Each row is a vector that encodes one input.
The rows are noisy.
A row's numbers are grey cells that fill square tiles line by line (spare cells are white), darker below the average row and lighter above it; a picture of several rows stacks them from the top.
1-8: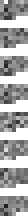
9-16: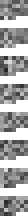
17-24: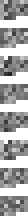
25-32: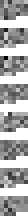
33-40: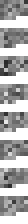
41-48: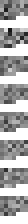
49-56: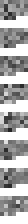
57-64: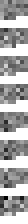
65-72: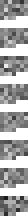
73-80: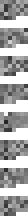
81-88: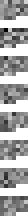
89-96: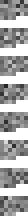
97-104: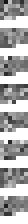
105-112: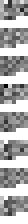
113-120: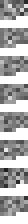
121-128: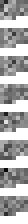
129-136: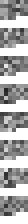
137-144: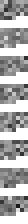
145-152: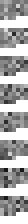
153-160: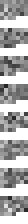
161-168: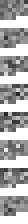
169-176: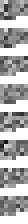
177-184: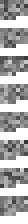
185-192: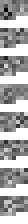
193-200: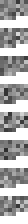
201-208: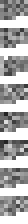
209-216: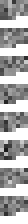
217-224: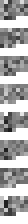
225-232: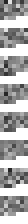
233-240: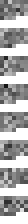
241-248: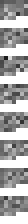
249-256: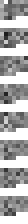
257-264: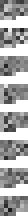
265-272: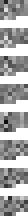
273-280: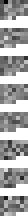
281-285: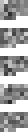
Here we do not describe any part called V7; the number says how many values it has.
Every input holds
either a point on a 9-point line, a true/false value and a value of V7, or a list of up to two points on a 6-point line.
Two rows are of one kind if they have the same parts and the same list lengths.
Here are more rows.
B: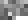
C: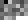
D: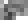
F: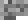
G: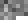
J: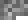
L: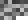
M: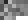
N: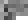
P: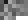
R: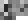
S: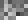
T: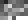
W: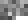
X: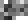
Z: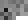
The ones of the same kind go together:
B, W
C, G, L, M, P
D, F, N, R, X, Z
J, S, T

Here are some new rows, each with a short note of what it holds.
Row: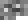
a list of two items
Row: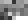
the empty list
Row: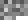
a list of two items
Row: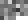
a list of two items
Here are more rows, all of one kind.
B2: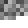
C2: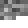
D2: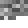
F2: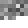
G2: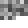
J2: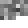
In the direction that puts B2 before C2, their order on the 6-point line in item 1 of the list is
G2, B2, F2, J2, C2, D2.
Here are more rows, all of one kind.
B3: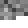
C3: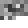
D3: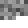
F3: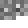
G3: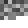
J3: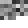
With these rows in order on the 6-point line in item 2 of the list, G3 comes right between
C3 and F3.
